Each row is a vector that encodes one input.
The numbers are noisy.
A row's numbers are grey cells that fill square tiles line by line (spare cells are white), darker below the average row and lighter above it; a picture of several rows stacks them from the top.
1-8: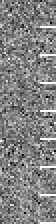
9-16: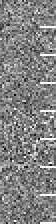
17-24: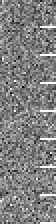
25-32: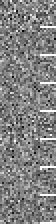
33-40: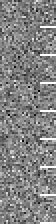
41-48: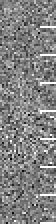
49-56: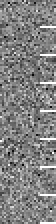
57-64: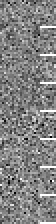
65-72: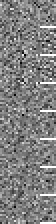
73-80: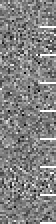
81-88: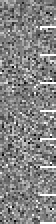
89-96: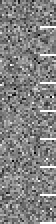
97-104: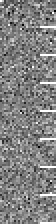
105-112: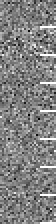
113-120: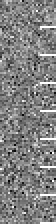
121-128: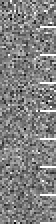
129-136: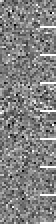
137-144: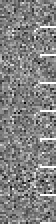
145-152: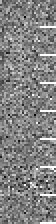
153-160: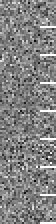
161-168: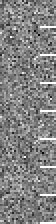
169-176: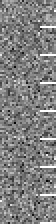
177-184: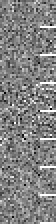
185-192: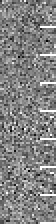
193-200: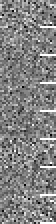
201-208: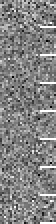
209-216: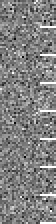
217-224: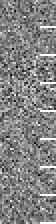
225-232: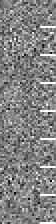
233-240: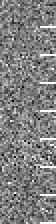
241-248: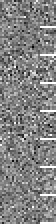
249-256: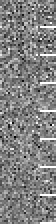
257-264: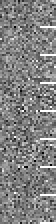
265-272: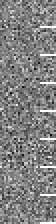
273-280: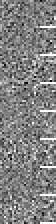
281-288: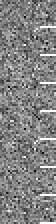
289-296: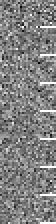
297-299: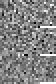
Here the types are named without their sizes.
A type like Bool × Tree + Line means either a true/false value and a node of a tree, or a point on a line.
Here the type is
(Circle + List(Line)) × Label.
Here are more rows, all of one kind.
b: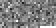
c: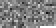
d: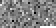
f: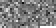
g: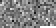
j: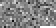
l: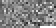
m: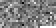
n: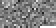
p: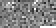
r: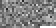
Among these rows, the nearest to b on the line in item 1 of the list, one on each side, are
f and p.
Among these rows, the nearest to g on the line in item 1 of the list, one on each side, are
d and j.
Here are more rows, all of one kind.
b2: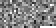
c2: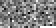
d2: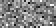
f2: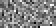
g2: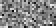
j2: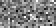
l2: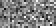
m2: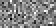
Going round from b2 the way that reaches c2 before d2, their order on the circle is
b2, g2, m2, c2, j2, l2, f2, d2.
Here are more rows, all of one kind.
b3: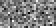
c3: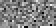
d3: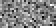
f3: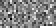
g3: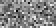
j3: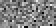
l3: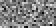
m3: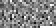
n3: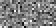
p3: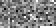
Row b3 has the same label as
c3, j3, l3 and p3.
